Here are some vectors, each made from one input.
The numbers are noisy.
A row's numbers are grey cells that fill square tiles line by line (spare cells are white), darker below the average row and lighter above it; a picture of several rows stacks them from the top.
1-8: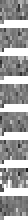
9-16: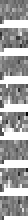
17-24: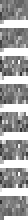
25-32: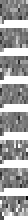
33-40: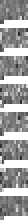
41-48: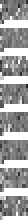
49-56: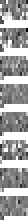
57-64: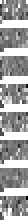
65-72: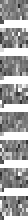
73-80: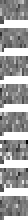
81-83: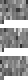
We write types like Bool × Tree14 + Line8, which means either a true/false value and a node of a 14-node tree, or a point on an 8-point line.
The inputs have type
(Bool × Bool × Bool + Unit) × Label7.
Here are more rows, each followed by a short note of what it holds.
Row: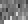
one of 7 labels
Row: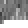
one of 7 labels
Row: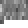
one of 7 labels and three true/false values
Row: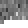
one of 7 labels
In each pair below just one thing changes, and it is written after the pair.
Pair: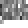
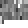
one of the three true/false values
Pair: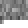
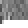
one of the three true/false values
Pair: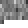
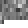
the label
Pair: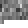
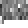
one of the three true/false values
